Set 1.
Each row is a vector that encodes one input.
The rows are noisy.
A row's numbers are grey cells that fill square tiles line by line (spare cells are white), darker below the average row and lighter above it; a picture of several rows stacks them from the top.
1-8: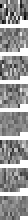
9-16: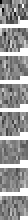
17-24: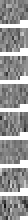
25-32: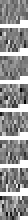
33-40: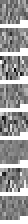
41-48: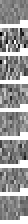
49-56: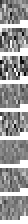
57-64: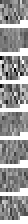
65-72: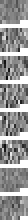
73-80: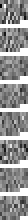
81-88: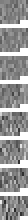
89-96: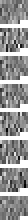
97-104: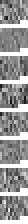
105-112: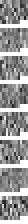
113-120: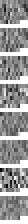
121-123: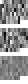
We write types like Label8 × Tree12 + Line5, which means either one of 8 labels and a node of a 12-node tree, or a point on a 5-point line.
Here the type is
Tree9.
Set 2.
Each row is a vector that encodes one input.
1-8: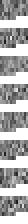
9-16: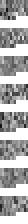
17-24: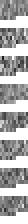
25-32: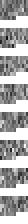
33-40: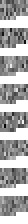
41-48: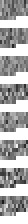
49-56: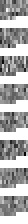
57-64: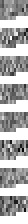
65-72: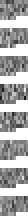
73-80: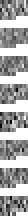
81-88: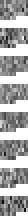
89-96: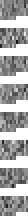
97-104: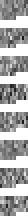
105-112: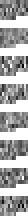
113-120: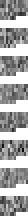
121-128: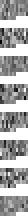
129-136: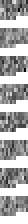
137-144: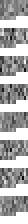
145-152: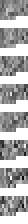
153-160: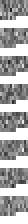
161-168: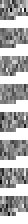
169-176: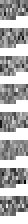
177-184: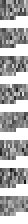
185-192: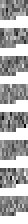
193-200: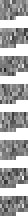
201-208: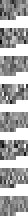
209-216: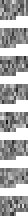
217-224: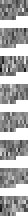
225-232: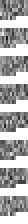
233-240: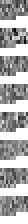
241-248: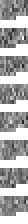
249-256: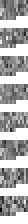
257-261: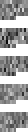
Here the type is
Bool × Bool × Bool × Bool.
